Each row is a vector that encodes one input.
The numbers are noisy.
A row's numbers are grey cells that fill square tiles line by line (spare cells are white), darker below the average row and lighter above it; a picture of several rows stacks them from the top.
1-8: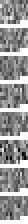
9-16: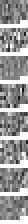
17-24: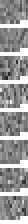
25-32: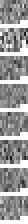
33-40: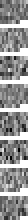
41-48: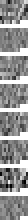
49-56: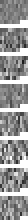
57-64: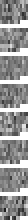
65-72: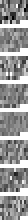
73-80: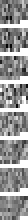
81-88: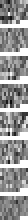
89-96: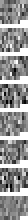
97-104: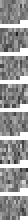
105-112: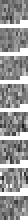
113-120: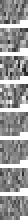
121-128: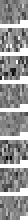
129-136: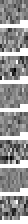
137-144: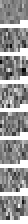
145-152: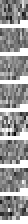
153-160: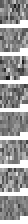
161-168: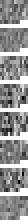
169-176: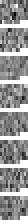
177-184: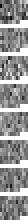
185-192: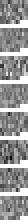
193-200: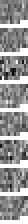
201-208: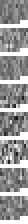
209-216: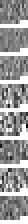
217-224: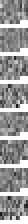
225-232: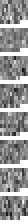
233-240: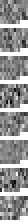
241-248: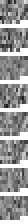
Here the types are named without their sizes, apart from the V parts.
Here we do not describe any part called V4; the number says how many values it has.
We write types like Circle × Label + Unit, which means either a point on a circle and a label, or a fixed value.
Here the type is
List((Bool × V4 + Unit) × Line).
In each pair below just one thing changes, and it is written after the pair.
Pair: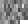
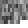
the value of V4 in item 1 of the list
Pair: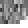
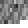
the true/false value in item 2 of the list
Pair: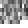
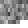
the true/false value in item 2 of the list
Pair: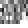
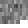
the value of V4 in item 2 of the list
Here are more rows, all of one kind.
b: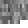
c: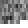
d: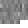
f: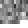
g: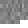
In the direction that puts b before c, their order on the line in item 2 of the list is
b, d, g, f, c.
